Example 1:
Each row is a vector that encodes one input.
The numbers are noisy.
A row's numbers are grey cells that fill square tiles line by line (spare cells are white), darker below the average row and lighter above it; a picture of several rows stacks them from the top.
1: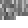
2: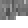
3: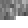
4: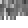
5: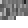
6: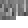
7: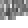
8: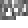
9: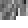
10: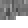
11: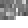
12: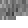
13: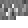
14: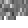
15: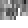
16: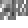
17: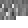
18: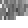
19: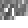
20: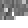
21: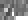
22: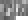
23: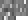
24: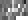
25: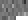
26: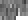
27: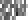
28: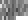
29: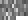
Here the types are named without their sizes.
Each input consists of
a label.
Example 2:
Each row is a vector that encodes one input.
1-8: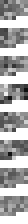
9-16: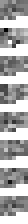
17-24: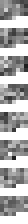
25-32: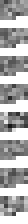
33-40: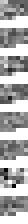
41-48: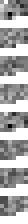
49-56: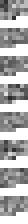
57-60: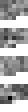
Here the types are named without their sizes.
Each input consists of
a label.
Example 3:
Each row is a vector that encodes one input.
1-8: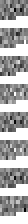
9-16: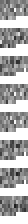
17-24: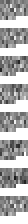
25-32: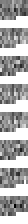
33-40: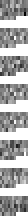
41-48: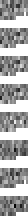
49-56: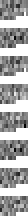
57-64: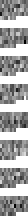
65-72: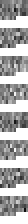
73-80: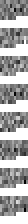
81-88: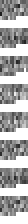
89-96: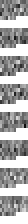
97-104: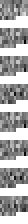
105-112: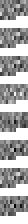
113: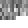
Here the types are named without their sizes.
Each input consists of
three true/false values.
